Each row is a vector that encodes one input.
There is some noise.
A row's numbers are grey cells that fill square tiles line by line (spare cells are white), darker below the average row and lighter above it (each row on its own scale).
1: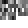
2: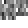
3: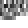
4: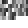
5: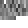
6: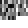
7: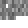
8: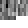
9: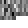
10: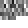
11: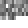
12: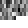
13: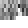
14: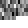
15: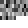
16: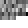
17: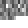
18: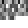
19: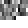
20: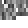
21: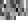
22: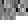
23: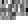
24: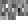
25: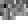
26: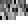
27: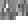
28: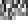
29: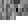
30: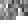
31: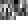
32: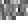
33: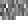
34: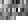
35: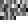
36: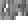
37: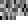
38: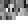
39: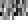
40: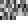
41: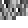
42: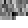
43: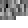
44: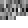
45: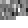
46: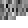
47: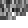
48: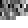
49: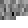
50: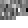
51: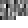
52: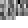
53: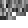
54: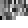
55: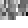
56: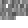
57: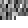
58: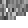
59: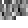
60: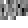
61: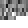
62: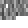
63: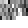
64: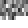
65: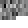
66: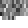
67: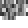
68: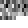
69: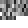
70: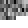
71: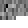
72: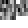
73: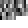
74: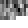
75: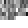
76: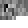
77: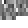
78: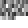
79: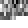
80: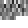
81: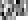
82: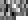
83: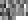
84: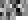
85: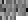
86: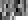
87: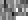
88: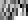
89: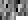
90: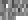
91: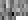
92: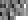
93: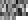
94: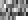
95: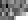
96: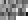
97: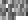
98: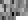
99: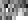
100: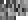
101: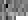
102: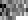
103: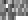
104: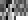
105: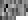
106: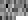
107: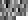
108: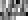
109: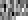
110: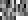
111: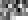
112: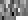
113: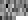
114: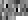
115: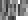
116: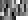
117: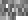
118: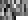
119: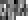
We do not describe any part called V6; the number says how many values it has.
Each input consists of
a node of an 8-node tree and a value of V6, together with either a fixed value, or three true/false values.
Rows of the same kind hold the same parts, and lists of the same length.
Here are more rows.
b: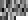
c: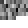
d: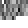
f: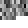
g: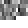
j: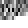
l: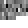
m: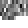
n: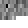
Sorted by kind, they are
b, c, j, l, m, n
d, f, g

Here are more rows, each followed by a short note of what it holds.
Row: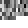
a node of an 8-node tree and a value of V6
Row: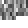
a node of an 8-node tree and a value of V6
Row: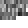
a node of an 8-node tree and a value of V6
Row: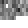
a node of an 8-node tree, three true/false values and a value of V6
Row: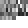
a node of an 8-node tree and a value of V6
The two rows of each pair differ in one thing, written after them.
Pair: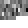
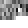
the value of V6
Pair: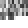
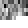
the node of the tree
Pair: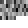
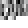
the value of V6
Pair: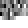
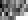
the node of the tree
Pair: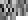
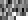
one of the three true/false values
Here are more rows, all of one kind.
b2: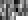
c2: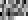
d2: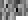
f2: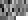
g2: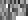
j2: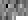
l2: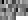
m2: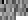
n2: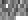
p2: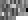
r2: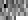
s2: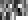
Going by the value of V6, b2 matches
c2, d2, j2 and s2.
